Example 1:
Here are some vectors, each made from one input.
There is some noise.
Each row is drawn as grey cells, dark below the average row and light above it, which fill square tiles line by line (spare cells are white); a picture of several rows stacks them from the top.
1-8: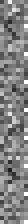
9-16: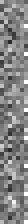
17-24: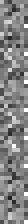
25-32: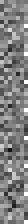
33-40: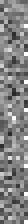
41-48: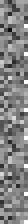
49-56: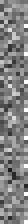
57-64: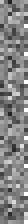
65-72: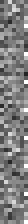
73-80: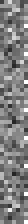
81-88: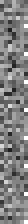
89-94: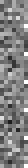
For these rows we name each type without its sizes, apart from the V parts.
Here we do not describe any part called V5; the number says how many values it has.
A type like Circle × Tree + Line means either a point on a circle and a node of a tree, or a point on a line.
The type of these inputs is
Bool × (Line + V5).
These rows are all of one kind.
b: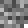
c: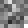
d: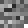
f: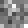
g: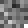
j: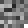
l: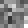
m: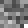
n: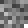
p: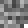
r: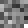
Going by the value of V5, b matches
c, m and p.
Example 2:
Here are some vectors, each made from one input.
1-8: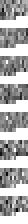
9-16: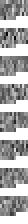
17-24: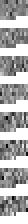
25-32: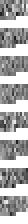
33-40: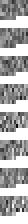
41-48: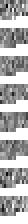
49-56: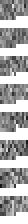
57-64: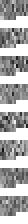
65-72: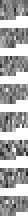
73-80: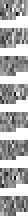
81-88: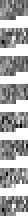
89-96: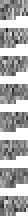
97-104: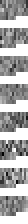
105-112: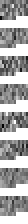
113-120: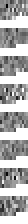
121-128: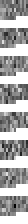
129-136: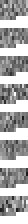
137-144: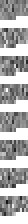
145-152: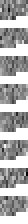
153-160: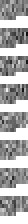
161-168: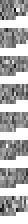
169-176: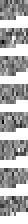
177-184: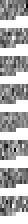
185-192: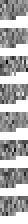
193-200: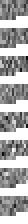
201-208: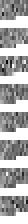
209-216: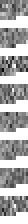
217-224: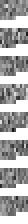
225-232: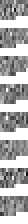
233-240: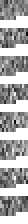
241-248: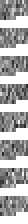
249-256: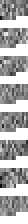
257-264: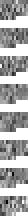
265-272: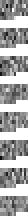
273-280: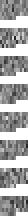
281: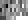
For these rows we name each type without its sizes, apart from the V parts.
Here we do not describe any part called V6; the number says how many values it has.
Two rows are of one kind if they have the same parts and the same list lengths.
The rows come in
2 kinds.
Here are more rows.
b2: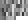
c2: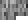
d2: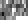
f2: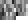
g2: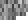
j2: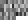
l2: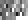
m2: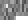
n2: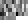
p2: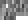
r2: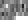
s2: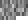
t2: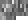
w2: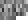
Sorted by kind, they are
b2, c2, d2, f2, l2, n2, s2
g2, j2, m2, p2, r2, t2, w2

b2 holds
a node of a tree and three true/false values.
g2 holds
a node of a tree and a value of V6.
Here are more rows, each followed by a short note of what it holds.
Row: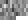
a node of a tree and a value of V6
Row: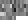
a node of a tree and a value of V6
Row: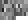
a node of a tree and a value of V6
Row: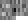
a node of a tree and a value of V6
